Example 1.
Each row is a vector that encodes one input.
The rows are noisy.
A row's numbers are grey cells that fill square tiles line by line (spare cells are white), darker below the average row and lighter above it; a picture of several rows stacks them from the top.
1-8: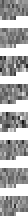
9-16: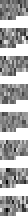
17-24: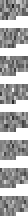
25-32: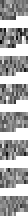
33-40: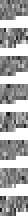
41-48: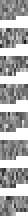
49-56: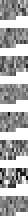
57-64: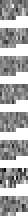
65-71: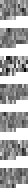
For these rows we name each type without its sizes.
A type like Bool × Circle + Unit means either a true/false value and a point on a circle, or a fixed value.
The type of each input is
Bool × Bool × Bool + Label.
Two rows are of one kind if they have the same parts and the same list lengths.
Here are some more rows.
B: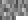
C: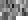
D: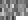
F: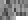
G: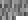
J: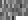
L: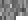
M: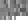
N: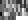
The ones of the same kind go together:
B, D, F, G, J, N
C, L, M

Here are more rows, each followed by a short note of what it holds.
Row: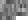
a label
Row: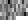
a label
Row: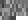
three true/false values
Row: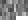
three true/false values
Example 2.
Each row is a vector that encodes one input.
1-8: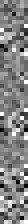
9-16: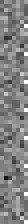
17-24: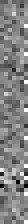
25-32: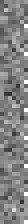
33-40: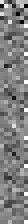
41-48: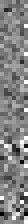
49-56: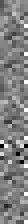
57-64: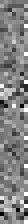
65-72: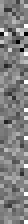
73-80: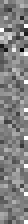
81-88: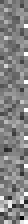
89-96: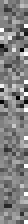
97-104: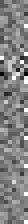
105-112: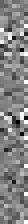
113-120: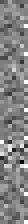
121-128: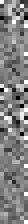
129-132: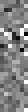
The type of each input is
Bool × Bool × Bool × Bool + Circle6.
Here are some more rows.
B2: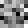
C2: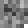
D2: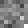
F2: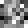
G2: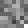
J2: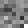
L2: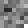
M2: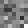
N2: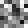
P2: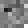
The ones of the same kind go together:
B2, F2, N2
C2, D2, G2, J2, L2, M2, P2

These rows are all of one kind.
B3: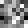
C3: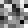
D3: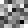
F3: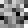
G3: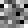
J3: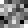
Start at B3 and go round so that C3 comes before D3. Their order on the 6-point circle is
B3, F3, G3, C3, D3, J3.
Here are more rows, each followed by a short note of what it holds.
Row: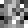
a point on a 6-point circle
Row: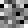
a point on a 6-point circle
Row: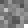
four true/false values
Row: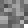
four true/false values
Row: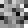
a point on a 6-point circle
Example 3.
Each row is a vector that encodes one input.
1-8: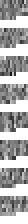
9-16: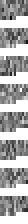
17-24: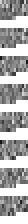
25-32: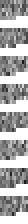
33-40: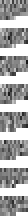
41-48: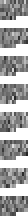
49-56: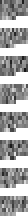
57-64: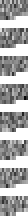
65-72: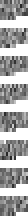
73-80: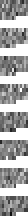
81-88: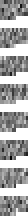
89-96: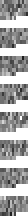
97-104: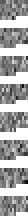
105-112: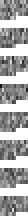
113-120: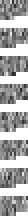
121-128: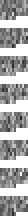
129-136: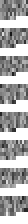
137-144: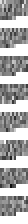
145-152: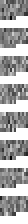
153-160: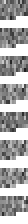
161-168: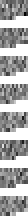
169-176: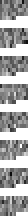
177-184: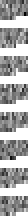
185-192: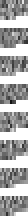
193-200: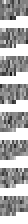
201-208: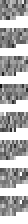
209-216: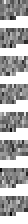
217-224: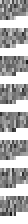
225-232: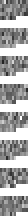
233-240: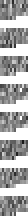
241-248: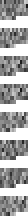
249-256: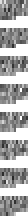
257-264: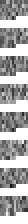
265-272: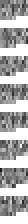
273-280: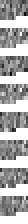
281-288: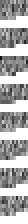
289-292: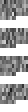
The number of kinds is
2.
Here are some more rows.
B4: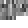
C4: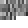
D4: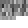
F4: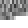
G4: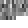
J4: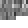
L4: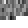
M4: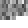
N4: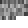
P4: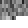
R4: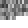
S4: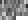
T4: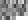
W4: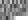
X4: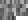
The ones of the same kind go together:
B4, D4, F4, G4, M4, R4, T4, W4
C4, J4, L4, N4, P4, S4, X4

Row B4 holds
one of 6 labels.
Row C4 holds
a point on a 9-point circle and one of 6 labels.
